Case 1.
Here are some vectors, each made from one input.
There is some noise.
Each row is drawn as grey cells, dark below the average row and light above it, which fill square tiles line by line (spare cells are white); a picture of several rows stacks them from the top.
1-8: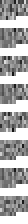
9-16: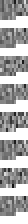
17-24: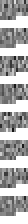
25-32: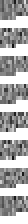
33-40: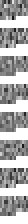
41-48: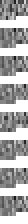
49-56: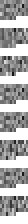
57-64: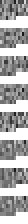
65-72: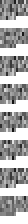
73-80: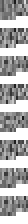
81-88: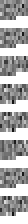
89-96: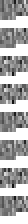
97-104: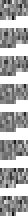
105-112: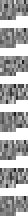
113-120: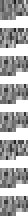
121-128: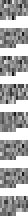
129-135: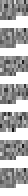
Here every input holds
a point on a 6-point line.
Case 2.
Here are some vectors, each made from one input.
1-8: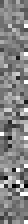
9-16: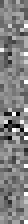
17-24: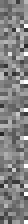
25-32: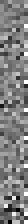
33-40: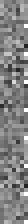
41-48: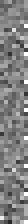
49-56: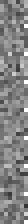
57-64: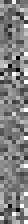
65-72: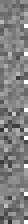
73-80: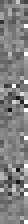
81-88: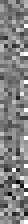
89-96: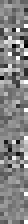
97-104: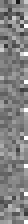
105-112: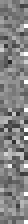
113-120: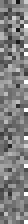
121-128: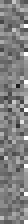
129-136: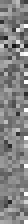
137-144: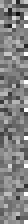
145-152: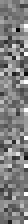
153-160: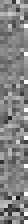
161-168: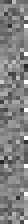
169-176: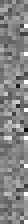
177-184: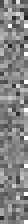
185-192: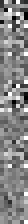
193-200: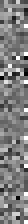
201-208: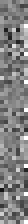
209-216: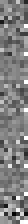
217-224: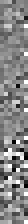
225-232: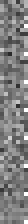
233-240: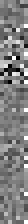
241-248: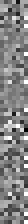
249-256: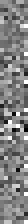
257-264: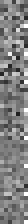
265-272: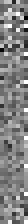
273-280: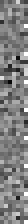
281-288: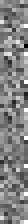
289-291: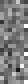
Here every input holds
a node of an 18-node tree.
